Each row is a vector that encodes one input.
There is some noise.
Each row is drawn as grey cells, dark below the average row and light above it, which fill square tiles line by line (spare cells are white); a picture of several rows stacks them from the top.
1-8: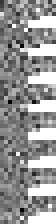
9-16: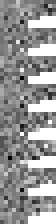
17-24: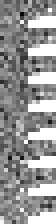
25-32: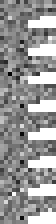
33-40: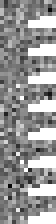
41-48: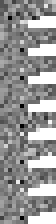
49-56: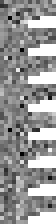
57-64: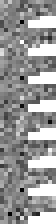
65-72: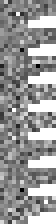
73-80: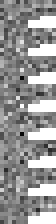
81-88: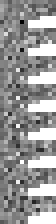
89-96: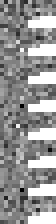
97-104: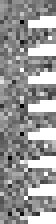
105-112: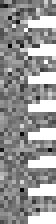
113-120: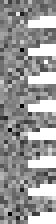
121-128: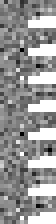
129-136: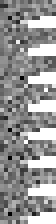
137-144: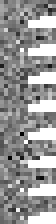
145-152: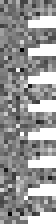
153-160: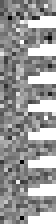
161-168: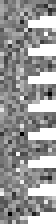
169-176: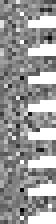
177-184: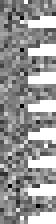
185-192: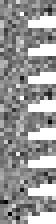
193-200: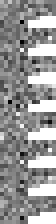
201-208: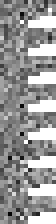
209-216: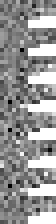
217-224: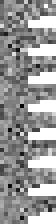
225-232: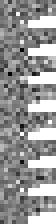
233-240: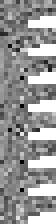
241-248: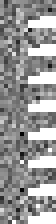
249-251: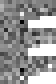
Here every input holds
either a point on an 11-point circle, or one of 6 labels.
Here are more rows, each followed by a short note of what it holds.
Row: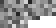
one of 6 labels
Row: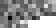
one of 6 labels
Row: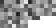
one of 6 labels
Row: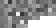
a point on an 11-point circle
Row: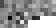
one of 6 labels
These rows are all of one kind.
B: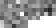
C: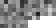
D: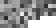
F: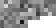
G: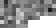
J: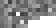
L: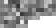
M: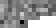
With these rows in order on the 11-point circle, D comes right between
B and M.
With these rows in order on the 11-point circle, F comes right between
C and M.
